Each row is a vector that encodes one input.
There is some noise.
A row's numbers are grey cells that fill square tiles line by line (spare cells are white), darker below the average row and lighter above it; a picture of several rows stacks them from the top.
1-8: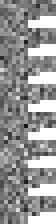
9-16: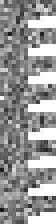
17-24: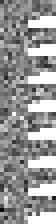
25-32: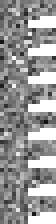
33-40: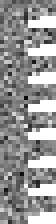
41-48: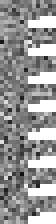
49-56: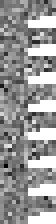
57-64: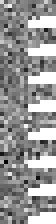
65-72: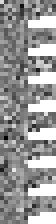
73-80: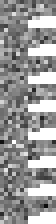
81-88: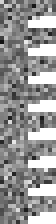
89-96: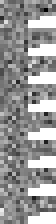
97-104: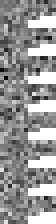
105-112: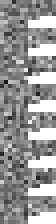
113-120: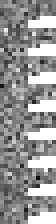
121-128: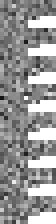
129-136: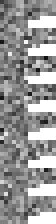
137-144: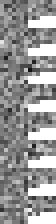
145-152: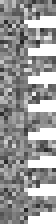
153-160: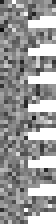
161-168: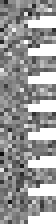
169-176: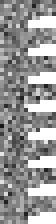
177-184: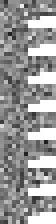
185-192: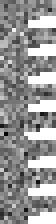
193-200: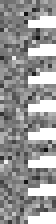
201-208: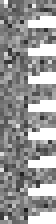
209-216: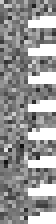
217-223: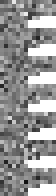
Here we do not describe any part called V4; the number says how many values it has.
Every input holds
a node of a 15-node tree, together with either a point on a 7-point line, or a value of V4.
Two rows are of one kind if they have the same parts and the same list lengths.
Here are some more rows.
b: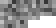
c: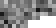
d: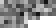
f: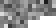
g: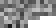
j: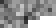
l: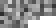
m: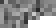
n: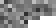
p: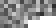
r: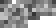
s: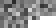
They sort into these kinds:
b, c, f, j, m, n, s
d, g, l, p, r

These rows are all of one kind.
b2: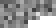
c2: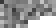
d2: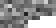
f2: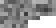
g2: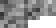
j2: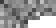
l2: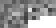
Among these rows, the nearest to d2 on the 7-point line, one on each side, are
b2 and l2.
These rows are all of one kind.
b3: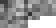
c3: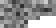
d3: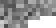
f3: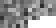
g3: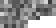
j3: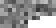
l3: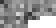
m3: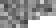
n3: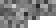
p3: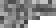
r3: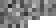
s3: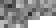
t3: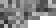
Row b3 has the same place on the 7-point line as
l3 and t3.
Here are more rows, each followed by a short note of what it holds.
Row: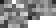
a node of a 15-node tree and a value of V4
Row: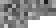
a point on a 7-point line and a node of a 15-node tree
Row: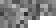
a point on a 7-point line and a node of a 15-node tree
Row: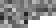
a point on a 7-point line and a node of a 15-node tree
